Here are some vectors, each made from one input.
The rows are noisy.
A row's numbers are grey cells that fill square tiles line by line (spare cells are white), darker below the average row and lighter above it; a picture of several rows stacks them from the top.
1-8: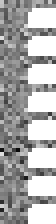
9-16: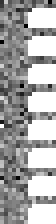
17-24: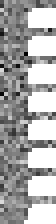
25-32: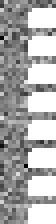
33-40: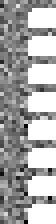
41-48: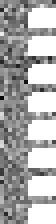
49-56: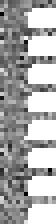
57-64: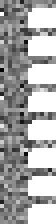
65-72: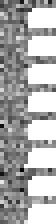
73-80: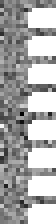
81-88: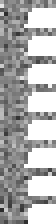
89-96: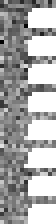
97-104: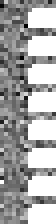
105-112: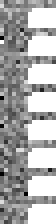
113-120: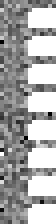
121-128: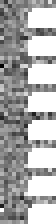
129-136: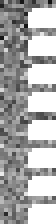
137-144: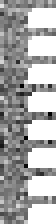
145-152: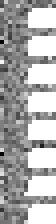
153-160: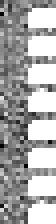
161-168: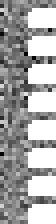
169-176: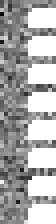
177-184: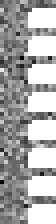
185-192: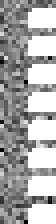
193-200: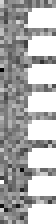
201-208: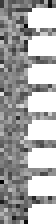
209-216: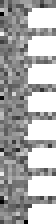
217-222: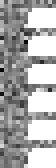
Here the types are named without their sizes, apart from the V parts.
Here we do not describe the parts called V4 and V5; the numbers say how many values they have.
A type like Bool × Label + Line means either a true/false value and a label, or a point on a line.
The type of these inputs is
(Bool × V5 + Line) × (Line + V4).
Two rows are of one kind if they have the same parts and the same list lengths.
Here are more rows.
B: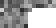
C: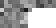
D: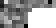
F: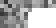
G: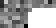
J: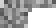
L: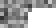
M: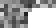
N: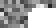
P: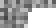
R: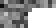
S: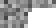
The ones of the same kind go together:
B, C
D, G, R
F, J, L, P, S
M, N

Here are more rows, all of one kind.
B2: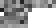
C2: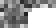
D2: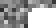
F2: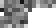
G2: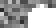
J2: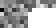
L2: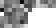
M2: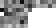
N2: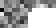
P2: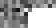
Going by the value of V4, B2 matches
F2, L2 and M2.
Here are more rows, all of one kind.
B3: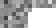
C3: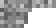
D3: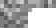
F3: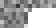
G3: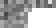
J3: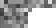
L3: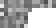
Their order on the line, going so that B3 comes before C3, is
F3, J3, D3, B3, G3, C3, L3.
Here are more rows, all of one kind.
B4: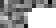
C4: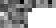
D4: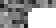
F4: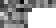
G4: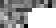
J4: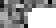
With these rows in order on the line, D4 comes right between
C4 and J4.
